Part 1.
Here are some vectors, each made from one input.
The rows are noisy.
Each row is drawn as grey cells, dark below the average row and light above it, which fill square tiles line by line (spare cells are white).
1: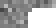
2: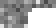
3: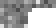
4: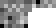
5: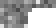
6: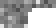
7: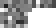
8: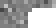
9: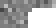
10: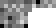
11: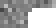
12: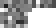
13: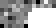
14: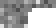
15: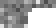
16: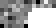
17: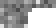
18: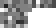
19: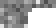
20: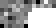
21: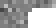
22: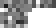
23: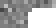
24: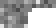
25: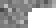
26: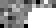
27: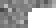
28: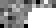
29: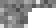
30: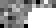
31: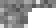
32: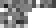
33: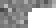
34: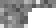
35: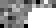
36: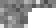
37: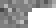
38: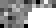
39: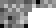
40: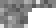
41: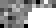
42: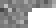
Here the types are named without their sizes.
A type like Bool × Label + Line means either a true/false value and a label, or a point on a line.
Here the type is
Line.
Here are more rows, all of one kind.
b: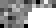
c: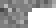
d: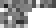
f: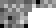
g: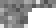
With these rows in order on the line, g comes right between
c and d.
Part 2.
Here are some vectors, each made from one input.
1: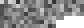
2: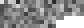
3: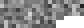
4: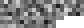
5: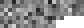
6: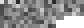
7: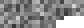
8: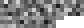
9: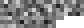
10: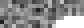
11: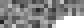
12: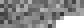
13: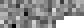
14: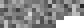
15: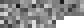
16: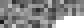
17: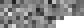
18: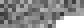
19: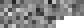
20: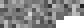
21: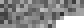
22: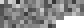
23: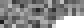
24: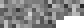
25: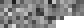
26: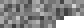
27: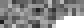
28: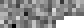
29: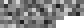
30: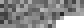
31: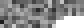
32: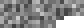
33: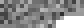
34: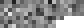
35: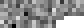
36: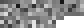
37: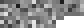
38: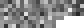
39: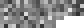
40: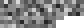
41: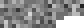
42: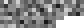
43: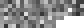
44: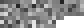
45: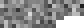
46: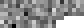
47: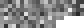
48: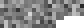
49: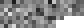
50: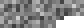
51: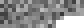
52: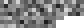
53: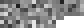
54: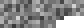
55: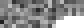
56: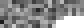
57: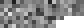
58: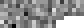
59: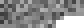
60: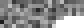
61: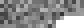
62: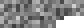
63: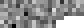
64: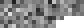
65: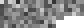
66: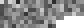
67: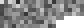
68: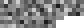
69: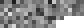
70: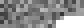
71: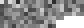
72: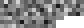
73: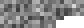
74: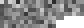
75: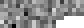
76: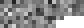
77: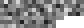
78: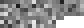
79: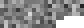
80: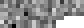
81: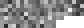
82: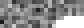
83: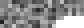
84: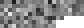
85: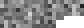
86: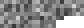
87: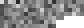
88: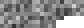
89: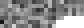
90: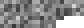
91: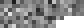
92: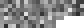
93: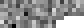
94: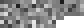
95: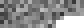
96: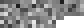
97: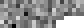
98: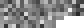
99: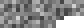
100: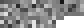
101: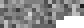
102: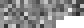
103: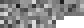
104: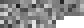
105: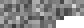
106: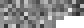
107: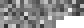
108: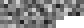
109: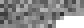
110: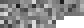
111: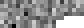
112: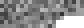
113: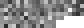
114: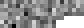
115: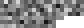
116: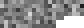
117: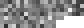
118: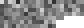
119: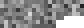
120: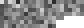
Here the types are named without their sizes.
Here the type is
Line.
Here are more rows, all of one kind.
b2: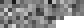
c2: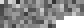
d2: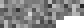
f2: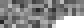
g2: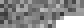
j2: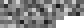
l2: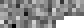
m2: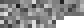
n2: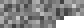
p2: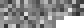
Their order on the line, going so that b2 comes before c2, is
j2, p2, b2, f2, g2, c2, d2, n2, l2, m2.
